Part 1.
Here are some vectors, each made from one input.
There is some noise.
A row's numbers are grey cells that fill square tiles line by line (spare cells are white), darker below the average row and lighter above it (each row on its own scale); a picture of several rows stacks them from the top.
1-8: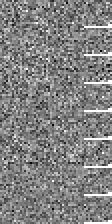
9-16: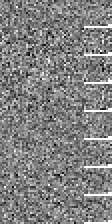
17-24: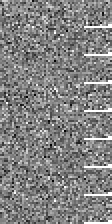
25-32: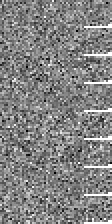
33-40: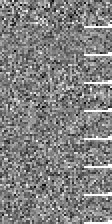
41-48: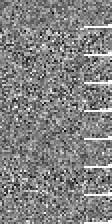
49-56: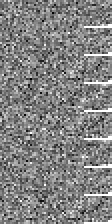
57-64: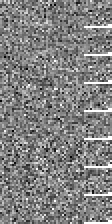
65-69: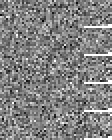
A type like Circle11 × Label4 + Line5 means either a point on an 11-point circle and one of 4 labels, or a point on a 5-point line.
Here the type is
Line6.
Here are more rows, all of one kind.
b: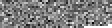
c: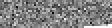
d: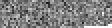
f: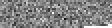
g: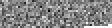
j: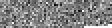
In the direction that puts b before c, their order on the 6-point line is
b, f, g, j, d, c.
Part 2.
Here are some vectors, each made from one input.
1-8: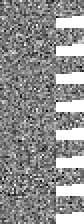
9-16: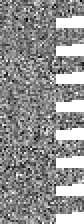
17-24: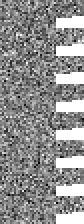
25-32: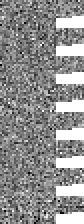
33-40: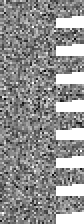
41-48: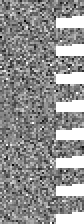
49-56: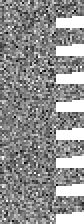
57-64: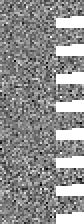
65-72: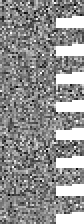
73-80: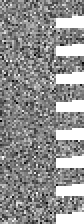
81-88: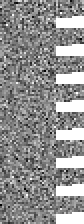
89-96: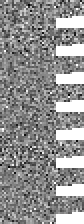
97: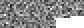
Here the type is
Circle19.
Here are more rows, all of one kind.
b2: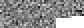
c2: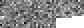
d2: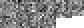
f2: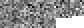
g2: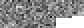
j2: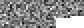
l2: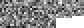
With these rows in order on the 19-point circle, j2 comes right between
b2 and f2.
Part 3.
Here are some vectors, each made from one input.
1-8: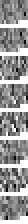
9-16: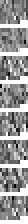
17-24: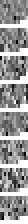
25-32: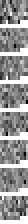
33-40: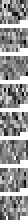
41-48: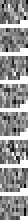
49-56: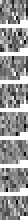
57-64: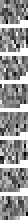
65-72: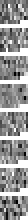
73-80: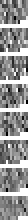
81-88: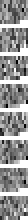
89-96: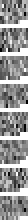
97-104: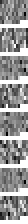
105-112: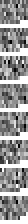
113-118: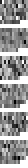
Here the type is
Tree7.
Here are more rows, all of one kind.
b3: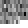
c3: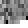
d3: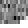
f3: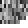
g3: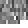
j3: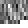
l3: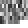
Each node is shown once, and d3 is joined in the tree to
f3.
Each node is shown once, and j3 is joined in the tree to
g3 and l3.
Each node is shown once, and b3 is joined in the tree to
c3 and l3.
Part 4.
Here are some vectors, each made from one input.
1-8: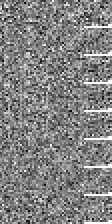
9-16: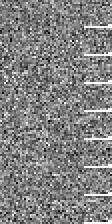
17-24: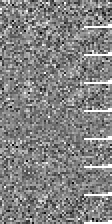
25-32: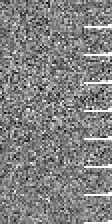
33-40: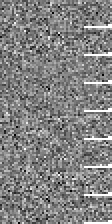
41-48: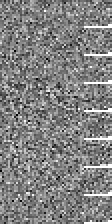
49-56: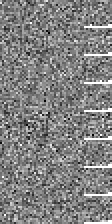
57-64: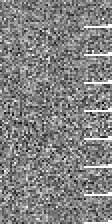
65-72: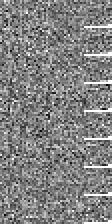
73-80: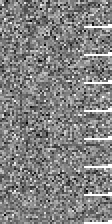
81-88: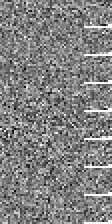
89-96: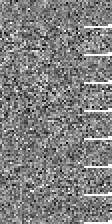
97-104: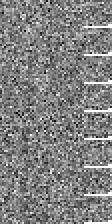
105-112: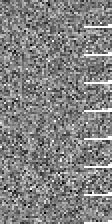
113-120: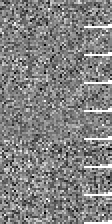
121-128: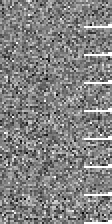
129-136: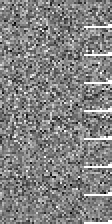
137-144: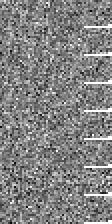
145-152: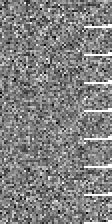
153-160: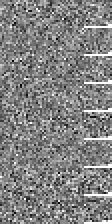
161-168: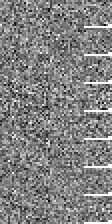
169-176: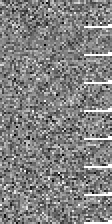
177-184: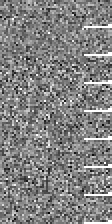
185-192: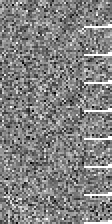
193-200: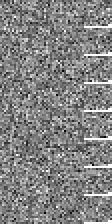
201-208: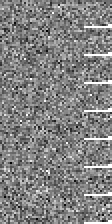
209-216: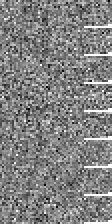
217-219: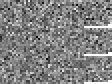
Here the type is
Bool × Bool × Bool × Bool.
